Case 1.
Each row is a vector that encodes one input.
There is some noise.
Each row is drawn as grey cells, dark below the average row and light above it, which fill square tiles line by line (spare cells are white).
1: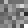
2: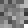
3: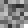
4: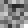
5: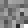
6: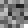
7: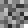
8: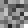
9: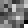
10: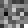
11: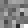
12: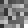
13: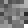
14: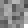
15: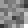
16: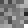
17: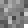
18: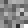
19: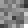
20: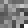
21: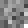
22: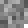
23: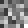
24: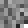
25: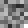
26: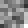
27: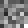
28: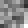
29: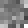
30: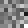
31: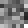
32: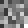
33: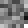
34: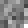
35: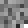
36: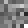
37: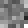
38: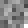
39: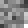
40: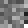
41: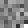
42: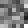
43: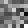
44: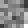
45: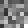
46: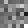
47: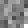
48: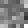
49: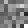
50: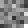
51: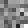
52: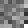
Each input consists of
a point on a 4-point line and a true/false value.
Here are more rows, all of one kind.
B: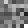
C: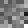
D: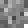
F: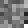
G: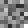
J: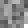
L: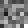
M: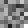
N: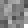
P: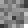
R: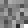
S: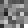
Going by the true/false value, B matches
C, F, L and S.
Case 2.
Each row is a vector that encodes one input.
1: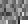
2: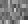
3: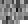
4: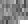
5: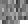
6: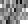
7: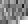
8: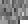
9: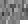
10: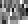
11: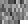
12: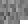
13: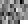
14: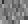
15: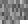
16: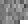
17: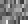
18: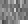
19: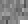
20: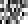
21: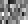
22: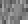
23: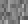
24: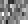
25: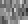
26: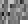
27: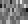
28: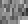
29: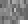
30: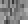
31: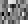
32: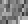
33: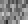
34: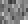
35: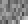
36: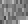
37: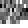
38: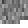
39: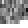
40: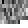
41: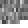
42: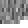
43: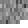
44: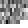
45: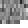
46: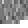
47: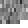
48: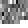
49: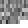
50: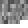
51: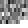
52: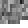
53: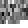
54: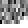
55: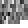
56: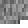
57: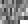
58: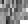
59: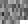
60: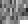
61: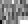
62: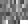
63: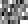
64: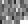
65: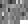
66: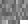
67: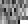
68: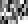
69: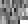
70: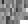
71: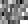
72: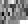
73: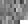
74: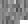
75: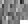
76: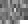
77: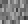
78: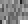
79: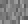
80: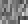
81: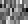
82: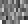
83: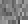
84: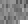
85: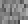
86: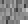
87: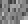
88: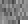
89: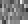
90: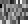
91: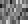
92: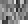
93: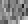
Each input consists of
a point on each of two 4-point lines and a true/false value.
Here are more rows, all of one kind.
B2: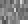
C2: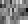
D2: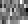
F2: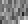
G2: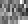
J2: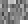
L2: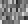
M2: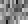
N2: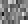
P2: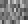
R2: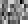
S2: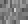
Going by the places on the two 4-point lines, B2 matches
C2, J2, P2 and R2.
